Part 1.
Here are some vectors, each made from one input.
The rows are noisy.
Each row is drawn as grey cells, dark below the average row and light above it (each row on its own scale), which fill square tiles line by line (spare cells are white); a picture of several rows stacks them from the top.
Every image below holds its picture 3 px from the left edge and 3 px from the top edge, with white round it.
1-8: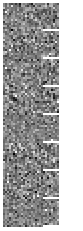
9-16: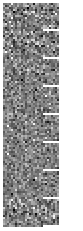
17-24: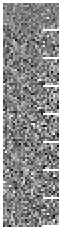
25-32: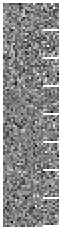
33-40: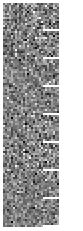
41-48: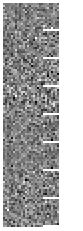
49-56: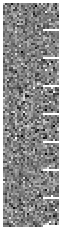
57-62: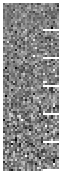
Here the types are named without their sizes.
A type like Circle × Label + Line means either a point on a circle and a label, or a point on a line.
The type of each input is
Bool × Bool × Bool × Label + Unit.
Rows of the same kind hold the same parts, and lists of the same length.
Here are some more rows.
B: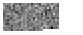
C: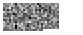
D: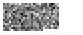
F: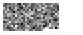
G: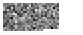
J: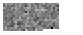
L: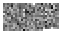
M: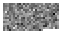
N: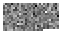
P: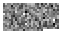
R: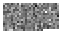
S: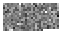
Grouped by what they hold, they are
B, C, D, F, G, J, L, M, P
N, R, S

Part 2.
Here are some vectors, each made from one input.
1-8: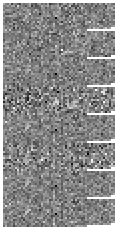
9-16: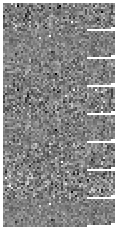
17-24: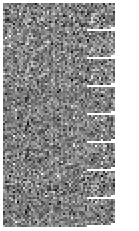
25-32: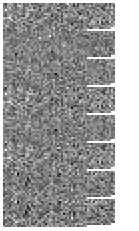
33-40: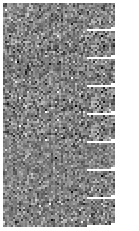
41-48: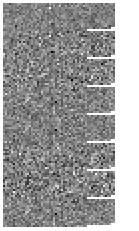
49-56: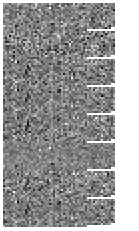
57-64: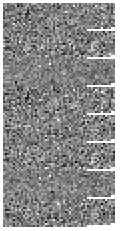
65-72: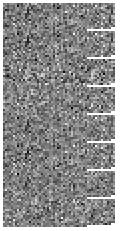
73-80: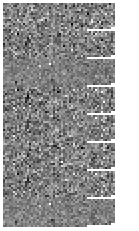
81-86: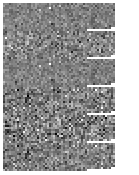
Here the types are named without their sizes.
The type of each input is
Circle + Line.
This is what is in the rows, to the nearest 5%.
About 45% of them hold a point on a circle. The rest hold a point on a line.
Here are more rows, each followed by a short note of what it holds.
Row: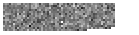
a point on a line
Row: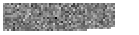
a point on a circle
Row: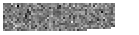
a point on a line
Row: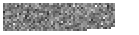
a point on a line
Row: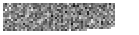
a point on a circle
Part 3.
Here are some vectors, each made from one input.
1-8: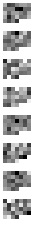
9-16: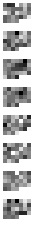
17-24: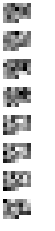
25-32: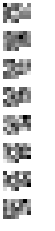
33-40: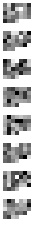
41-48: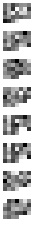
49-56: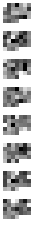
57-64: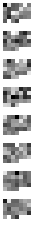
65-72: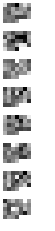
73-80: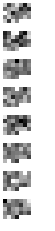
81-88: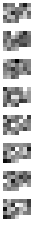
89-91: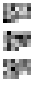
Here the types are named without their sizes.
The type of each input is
Bool × Bool × Bool × Bool × Label.
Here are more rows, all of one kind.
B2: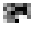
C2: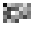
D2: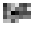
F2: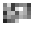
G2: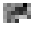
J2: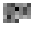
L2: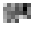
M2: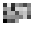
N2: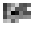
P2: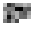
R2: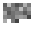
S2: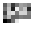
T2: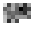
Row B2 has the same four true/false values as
D2 and N2.
